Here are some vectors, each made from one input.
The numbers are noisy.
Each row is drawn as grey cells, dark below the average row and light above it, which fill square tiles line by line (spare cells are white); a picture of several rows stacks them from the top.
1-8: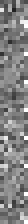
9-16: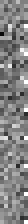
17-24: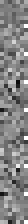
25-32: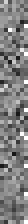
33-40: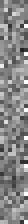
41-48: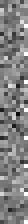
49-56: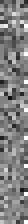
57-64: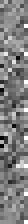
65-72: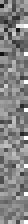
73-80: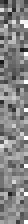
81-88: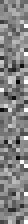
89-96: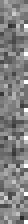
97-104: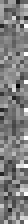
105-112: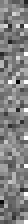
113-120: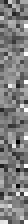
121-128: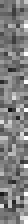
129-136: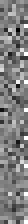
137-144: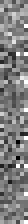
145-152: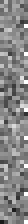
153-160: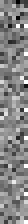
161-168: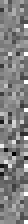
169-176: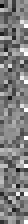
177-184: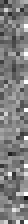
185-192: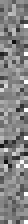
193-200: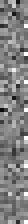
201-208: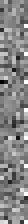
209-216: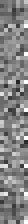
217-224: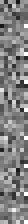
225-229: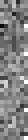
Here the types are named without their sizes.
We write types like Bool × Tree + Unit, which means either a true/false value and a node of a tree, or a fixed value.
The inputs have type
Line × (Tree + Unit).
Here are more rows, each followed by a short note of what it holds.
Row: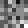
a point on a line and a node of a tree
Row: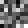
a point on a line
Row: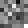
a point on a line
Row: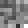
a point on a line
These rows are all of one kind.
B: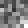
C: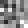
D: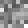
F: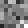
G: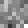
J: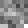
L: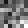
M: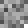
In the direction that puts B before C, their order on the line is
F, L, B, C, D, J, M, G.
